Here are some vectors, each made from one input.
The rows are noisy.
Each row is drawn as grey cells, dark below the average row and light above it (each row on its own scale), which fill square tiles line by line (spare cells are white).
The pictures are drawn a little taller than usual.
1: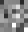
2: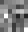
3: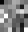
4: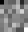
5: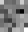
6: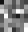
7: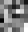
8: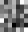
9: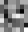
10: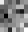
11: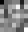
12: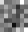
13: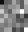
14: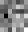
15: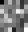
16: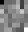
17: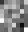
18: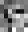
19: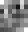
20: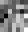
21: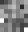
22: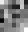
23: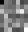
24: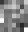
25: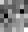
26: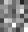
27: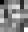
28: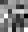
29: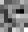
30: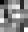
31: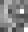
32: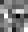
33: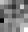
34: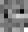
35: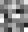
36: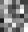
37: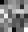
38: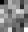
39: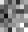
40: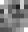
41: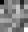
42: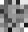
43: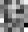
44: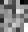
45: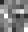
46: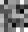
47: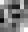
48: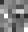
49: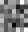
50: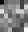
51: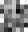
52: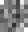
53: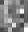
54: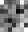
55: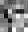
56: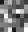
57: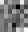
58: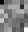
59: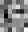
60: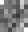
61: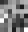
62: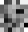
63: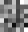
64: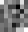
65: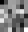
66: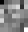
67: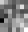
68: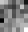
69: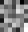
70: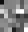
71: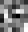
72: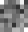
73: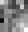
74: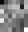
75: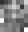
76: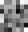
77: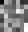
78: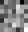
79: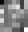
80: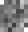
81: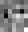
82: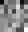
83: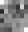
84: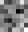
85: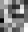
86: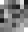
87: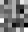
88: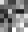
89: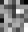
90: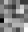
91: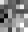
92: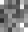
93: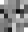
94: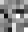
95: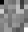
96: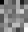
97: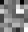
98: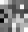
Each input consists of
a true/false value, together with either a fixed value, or a node of an 8-node tree.
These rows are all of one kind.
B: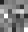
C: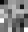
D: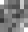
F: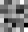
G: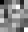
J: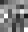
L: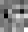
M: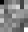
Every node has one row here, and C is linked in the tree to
L.
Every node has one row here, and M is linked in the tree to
B, D and L.
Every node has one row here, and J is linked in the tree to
B.
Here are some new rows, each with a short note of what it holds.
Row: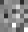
a true/false value
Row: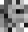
a node of an 8-node tree and a true/false value
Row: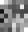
a true/false value
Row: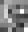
a true/false value
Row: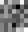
a node of an 8-node tree and a true/false value
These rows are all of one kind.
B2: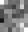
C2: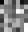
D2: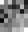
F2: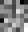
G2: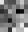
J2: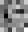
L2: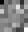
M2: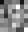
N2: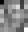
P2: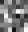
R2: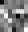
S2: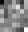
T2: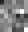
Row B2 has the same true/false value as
D2, G2 and J2.
